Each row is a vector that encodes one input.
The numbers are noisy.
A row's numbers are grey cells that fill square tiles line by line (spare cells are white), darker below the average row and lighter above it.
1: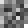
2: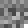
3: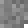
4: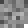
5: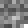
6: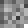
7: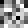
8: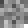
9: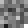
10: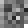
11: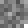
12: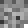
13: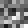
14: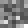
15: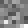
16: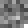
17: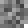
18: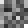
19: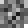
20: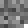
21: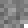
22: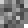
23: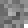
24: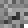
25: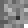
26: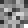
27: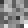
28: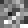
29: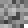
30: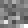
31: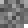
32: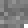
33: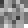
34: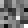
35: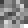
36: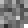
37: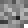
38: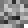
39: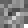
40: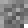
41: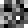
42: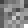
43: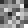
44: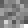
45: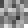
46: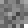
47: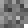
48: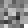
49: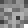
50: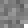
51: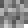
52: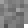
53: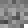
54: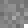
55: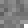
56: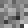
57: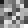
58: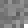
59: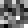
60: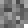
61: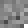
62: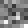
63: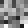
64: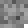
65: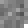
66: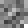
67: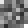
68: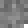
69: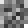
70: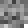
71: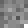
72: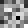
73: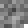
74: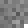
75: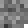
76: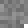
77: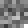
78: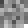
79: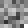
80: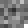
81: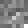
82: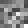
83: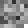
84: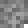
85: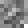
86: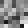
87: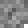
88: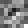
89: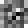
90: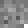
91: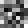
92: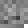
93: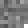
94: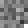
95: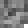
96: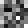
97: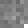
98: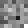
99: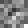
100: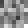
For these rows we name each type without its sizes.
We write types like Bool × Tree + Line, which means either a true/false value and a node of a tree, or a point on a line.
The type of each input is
(Bool × Bool × Bool × Tree + Unit) × Line.
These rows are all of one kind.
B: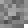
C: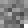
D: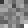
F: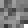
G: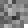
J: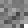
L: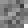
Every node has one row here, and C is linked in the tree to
B.
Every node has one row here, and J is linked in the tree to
F and G.
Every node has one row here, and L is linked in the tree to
D.
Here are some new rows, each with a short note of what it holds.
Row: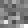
a point on a line
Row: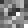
a point on a line, a node of a tree and three true/false values
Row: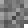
a point on a line, a node of a tree and three true/false values
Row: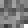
a point on a line, a node of a tree and three true/false values
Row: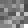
a point on a line, a node of a tree and three true/false values
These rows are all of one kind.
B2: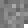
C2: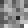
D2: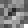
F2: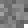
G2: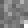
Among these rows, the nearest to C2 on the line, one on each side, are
D2 and G2.
